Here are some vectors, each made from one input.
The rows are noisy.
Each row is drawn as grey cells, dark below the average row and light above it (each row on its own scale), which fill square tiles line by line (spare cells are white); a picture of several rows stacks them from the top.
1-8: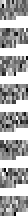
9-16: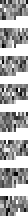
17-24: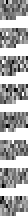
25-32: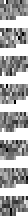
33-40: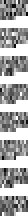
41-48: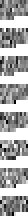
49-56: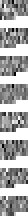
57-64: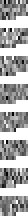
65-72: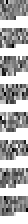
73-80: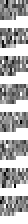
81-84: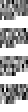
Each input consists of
one of 4 labels, together with either one of 6 labels, or four true/false values.
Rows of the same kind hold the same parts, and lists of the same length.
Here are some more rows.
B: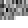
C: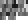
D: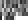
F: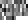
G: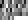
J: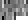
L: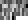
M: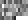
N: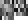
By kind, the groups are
B, D, F, G, L, M, N
C, J

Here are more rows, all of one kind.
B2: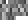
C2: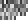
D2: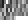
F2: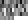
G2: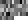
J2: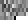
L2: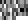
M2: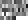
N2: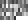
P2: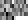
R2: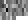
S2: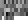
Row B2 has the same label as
M2 and N2.
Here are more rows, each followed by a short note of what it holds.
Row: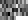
one of 4 labels and four true/false values
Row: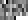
one of 4 labels and four true/false values
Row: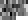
one of 4 labels and one of 6 labels
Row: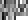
one of 4 labels and one of 6 labels
